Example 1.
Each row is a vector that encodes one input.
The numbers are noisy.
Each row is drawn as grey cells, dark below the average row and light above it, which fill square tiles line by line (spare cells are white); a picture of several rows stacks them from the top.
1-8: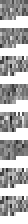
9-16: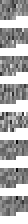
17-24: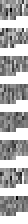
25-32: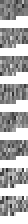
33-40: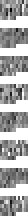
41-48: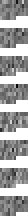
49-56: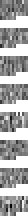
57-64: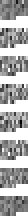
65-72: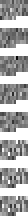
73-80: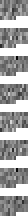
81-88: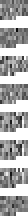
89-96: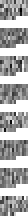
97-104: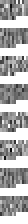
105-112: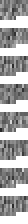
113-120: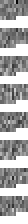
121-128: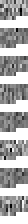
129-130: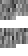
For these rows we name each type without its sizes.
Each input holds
either a label, or a node of a tree.
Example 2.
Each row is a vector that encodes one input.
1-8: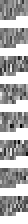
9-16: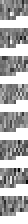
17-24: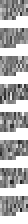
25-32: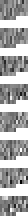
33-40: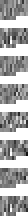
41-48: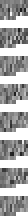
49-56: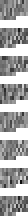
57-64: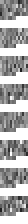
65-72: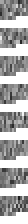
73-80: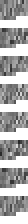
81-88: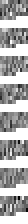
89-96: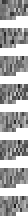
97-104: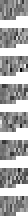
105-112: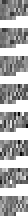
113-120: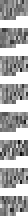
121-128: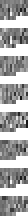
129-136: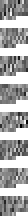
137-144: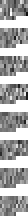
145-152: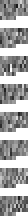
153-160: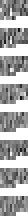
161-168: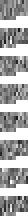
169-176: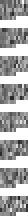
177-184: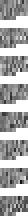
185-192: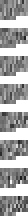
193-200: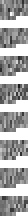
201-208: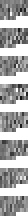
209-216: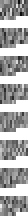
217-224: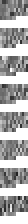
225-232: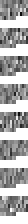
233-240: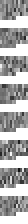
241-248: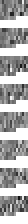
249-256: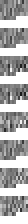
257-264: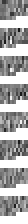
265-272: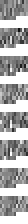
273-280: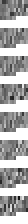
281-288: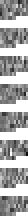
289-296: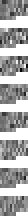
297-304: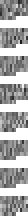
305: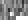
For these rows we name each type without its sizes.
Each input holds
three true/false values, together with either a point on a circle, or a fixed value.
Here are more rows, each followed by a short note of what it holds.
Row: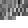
three true/false values
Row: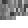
three true/false values
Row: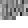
a point on a circle and three true/false values
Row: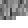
three true/false values
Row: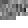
three true/false values
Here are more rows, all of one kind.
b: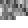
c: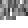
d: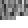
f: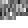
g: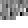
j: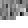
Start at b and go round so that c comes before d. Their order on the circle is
b, c, f, d, j, g.
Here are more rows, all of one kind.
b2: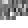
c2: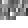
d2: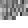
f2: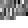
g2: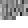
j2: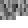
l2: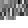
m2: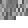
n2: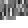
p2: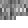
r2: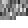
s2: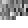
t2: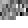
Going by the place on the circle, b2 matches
j2 and n2.
